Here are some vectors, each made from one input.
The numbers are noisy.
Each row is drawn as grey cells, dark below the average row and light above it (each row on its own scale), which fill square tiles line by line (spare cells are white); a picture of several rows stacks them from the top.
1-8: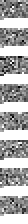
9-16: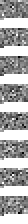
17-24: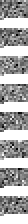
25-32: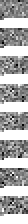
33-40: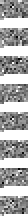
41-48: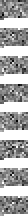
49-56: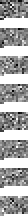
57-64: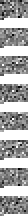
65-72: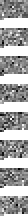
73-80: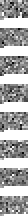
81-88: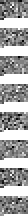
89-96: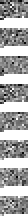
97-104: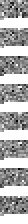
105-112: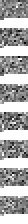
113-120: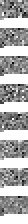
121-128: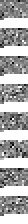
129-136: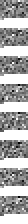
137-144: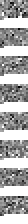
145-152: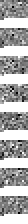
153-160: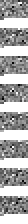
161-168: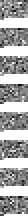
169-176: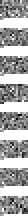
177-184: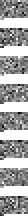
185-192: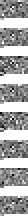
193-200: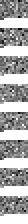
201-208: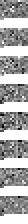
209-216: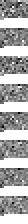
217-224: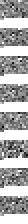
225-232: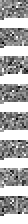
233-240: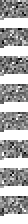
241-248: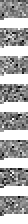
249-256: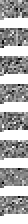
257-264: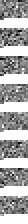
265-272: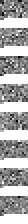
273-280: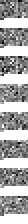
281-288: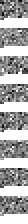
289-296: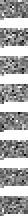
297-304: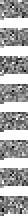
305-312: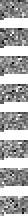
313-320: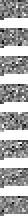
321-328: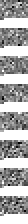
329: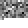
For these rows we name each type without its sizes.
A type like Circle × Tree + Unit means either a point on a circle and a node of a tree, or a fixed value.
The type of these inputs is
List(Line).
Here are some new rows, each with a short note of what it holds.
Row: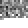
the empty list
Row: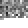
the empty list
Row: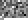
a list of one item
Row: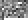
a list of two items
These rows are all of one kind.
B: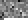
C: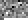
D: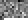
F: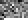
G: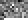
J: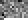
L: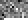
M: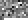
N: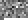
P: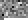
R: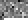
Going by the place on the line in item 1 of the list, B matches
D and R.
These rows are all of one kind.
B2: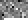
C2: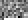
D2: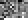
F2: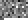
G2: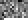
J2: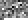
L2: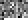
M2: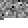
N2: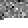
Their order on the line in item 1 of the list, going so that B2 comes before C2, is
D2, L2, G2, B2, N2, C2, F2, M2, J2.
